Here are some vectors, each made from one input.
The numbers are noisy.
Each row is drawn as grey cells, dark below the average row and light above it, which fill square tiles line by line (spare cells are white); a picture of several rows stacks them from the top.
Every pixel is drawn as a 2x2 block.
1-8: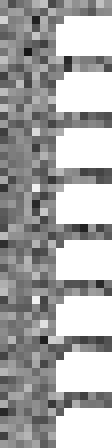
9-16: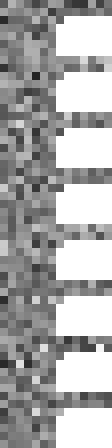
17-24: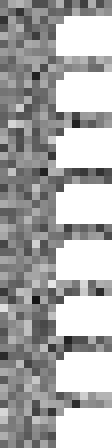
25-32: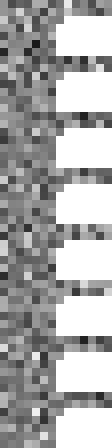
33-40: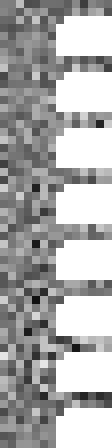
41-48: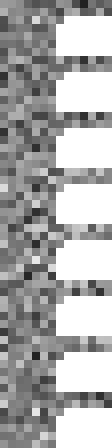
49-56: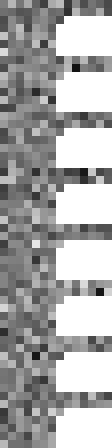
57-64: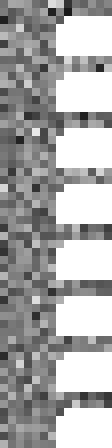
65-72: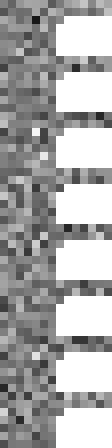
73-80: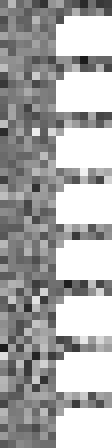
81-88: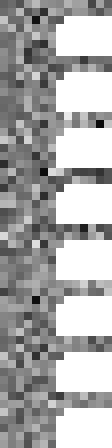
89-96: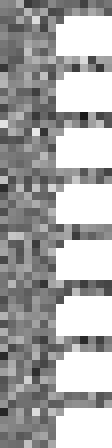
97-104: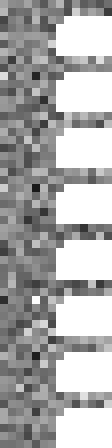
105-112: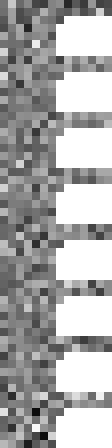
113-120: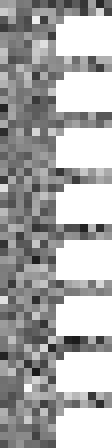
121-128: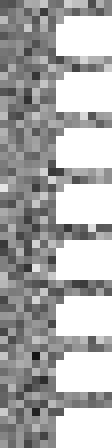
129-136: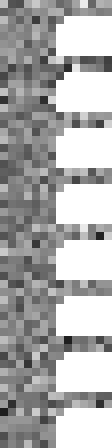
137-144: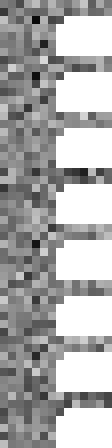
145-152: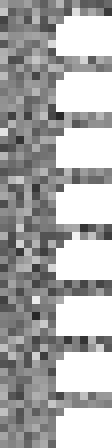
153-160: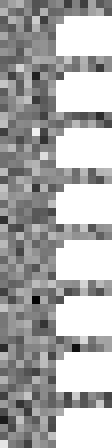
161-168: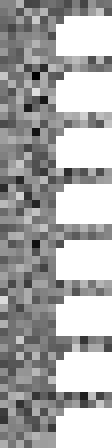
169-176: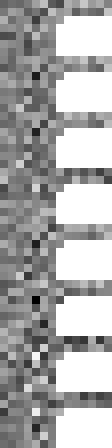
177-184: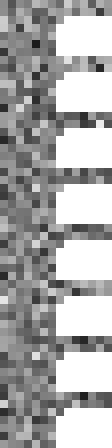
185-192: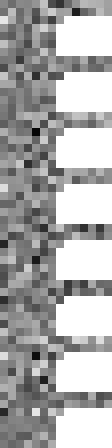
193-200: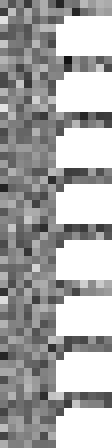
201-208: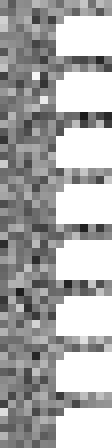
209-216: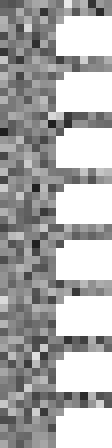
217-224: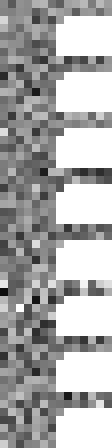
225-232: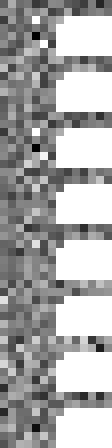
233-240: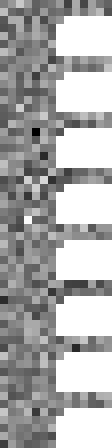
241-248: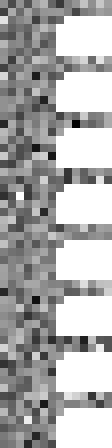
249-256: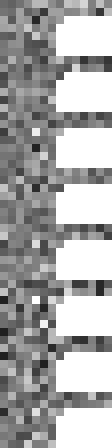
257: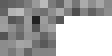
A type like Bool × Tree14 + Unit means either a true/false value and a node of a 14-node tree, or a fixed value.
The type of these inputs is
Bool × Label9.
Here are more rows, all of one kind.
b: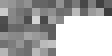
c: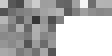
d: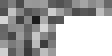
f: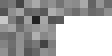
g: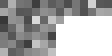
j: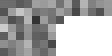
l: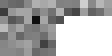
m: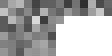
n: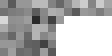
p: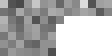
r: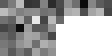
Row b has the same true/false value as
g, m and r.
